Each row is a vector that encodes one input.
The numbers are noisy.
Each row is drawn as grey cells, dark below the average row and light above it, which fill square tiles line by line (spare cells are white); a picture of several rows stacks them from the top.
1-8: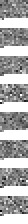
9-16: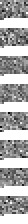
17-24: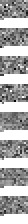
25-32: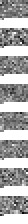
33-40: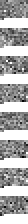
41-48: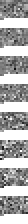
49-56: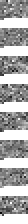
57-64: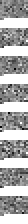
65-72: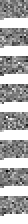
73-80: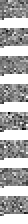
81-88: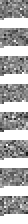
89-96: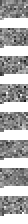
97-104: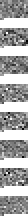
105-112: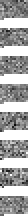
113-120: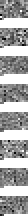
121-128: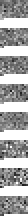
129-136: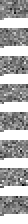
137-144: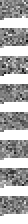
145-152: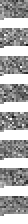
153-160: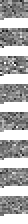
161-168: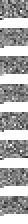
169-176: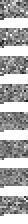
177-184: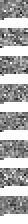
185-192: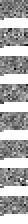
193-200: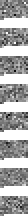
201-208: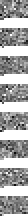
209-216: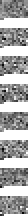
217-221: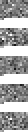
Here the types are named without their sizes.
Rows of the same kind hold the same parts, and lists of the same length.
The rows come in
2 kinds.
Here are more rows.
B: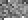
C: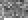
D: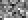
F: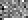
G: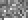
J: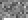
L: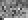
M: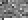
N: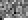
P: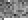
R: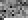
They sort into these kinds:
B, F, G, M, P
C, D, J, L, N, R

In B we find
a point on each of two lines.
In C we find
a point on a circle and a point on a line.
